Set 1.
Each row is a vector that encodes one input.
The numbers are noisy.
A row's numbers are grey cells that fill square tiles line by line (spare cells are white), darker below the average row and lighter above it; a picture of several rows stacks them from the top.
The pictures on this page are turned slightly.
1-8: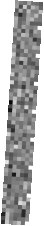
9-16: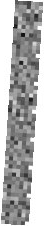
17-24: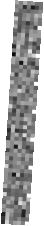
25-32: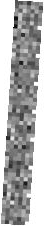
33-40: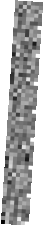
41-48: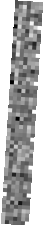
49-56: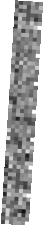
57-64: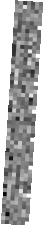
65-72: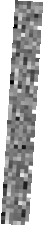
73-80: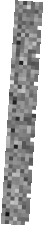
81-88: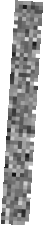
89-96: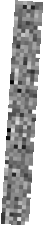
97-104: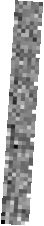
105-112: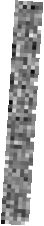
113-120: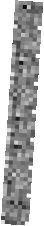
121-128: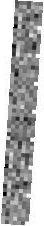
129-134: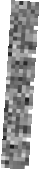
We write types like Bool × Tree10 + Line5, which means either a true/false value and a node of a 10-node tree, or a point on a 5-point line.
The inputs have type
Bool × (Circle11 + Unit) + Tree9.
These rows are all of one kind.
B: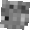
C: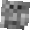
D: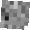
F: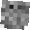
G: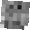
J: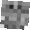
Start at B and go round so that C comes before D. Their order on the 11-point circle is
B, C, G, J, F, D.
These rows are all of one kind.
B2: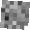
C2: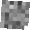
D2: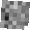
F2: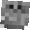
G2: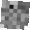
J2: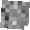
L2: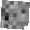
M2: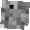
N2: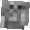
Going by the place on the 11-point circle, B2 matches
D2, G2 and M2.
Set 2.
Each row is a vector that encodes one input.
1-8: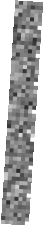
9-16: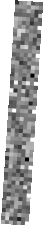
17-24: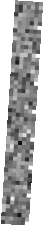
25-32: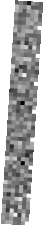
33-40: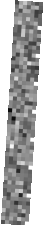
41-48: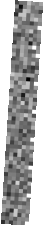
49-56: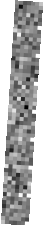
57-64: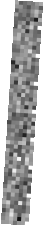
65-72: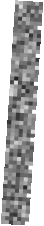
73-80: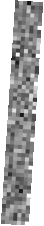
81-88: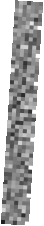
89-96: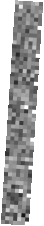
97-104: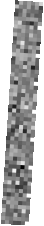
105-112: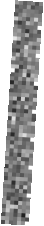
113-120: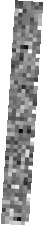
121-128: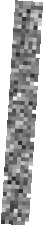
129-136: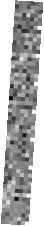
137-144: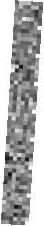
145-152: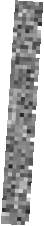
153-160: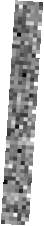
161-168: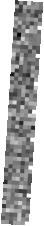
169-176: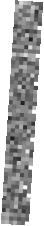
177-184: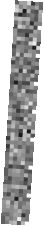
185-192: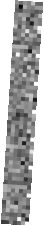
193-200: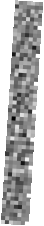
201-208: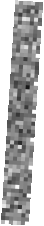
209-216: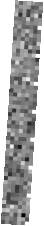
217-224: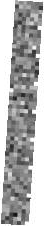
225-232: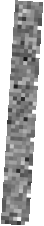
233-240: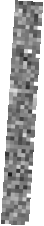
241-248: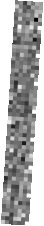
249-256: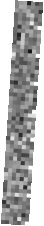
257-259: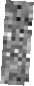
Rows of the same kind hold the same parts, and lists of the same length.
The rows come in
2 kinds.
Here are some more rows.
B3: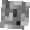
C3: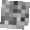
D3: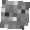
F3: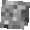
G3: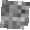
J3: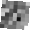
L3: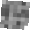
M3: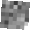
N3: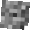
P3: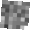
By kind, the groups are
B3, C3
D3, F3, G3, J3, L3, M3, N3, P3

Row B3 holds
a point on each of two 11-point circles and a node of a 7-node tree.
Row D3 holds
a point on an 11-point circle and a node of a 7-node tree.
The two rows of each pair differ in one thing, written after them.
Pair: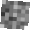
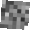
the node of the tree
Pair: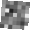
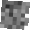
the place on one of the two 11-point circles
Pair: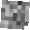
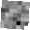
the place on one of the two 11-point circles
